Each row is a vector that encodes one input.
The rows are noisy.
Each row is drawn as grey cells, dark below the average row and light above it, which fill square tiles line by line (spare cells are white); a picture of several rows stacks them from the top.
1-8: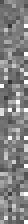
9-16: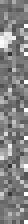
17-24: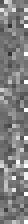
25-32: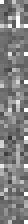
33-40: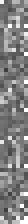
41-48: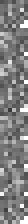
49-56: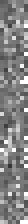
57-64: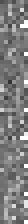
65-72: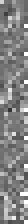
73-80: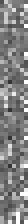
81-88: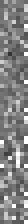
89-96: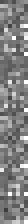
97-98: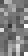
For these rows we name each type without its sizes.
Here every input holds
either a label, or three true/false values.
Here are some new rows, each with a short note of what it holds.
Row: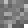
a label
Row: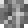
three true/false values
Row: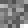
three true/false values
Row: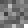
three true/false values
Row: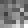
three true/false values
